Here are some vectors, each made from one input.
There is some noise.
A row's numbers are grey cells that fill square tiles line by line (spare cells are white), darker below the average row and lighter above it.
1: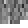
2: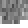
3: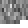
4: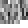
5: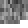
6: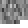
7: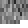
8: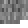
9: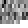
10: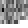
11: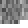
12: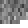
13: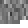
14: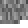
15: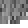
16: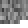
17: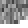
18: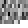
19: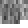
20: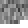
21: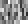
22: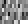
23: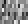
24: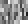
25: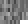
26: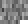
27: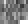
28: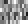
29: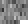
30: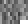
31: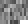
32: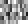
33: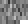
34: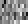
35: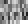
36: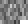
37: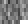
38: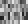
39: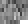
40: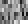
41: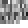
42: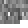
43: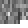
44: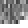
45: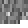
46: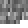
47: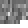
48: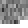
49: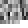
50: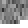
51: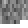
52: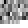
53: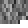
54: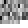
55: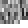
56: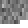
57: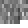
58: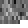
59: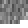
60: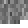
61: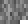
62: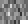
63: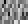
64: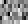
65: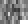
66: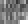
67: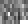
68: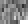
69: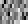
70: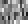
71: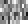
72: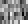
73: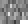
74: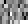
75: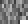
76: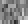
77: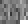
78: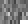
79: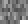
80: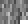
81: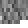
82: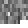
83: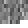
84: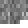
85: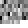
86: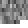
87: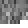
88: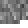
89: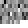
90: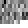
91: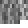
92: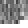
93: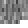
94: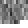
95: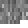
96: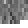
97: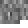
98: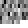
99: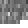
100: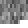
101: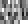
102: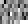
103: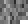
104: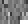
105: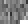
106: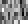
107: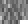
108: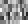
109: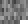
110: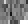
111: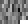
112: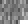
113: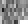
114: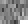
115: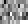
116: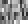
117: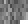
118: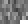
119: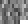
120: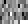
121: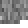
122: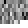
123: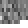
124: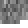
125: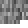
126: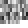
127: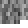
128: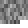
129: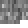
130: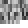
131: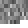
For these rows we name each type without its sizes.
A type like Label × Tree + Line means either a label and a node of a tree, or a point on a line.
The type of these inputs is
Bool × Line + Label × (Tree + Unit).
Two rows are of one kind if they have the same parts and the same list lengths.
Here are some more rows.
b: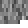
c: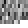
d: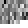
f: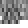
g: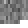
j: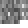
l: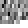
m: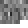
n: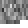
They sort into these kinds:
b, f, g, j, m
c, d, l
n

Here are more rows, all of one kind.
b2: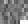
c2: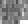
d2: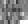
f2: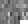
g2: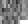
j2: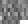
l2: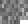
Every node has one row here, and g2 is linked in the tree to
f2 and j2.
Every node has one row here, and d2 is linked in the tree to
b2 and f2.
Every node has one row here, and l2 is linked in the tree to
c2 and f2.
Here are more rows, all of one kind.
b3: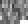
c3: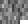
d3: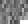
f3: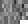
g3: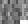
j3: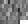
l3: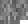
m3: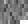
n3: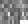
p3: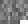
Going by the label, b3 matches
f3, l3 and p3.
